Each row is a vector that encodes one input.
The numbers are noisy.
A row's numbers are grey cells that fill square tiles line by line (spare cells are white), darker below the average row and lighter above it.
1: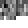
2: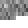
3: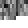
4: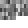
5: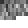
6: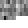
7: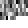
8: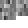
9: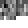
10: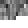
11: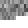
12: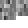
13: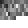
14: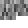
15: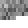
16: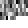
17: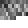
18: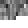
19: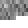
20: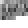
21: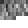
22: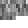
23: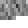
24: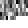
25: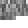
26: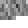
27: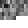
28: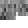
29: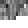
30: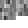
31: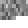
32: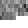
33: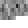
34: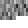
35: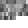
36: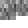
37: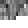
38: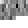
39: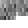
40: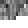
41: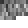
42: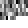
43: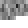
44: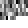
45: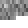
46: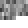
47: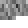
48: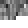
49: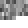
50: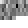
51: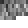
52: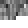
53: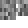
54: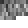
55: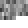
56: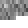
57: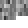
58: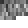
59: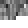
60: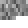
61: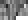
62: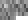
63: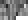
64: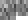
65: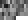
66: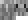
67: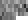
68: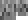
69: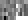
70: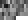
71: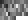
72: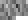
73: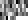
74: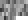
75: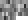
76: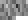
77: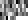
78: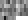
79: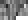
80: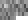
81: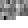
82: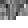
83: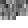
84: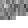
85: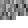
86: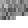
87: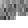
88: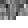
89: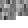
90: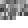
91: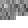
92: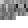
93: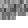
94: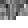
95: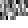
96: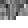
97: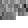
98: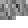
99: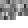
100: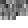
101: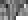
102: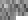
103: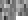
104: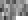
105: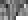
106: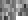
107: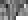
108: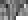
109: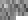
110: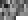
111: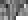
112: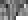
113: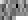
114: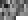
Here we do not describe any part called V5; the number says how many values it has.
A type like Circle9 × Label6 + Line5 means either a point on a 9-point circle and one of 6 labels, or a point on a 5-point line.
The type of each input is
List2(Bool × V5).
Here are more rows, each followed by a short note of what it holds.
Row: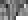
a list of one item
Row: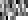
the empty list
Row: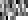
the empty list
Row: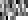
the empty list
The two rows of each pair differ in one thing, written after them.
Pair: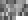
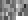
the true/false value in item 2 of the list
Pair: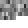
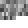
the true/false value in item 2 of the list
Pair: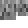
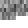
the value of V5 in item 1 of the list
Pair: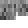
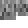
the value of V5 in item 2 of the list
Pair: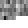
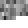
the true/false value in item 2 of the list
